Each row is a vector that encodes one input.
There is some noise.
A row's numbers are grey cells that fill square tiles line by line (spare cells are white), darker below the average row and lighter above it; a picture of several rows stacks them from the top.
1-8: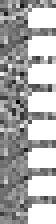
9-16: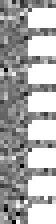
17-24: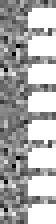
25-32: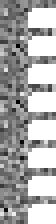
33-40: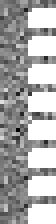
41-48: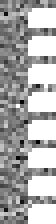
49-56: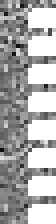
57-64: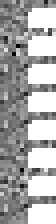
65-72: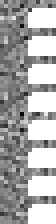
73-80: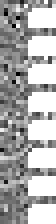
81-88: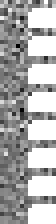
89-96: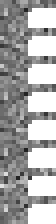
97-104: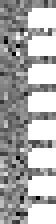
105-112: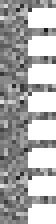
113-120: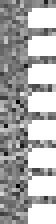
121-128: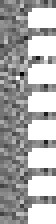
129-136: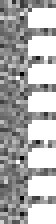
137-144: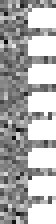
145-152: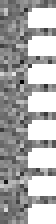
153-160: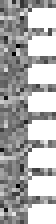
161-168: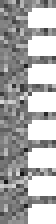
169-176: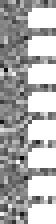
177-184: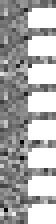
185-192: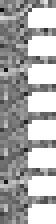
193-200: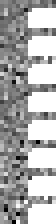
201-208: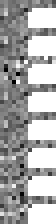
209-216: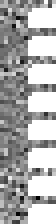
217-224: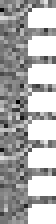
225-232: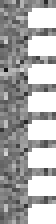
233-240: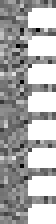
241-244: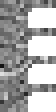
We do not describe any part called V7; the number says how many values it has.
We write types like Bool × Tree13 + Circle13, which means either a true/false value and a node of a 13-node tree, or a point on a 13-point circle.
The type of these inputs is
Bool × (Circle6 + Line8) + Line9 + V7.
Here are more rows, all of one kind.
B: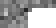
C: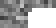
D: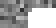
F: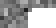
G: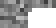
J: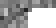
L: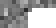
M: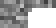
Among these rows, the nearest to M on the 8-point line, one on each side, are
B and G.
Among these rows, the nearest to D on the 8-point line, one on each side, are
G and J.
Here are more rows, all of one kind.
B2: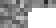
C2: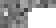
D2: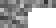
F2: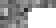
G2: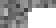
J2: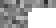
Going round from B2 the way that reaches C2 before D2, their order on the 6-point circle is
B2, J2, C2, G2, F2, D2.
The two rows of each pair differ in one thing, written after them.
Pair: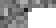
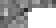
the place on the 8-point line
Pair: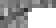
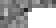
the place on the 8-point line
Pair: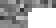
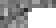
the true/false value
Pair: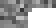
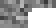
the place on the 8-point line
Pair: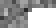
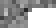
the place on the 8-point line
